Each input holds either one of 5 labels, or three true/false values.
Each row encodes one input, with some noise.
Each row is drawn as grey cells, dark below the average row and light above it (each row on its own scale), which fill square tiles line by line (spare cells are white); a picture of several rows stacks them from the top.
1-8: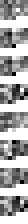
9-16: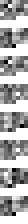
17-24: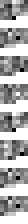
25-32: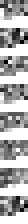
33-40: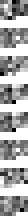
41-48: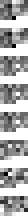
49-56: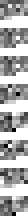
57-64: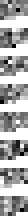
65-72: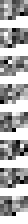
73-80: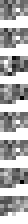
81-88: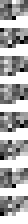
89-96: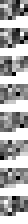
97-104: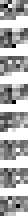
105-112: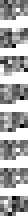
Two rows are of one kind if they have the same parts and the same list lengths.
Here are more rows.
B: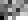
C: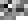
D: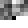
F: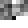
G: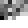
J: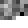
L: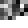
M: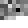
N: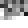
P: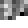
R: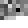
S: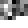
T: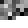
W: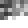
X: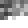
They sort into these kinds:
B, C, D, F, G, M, N, R, W, X
J, L, P, S, T

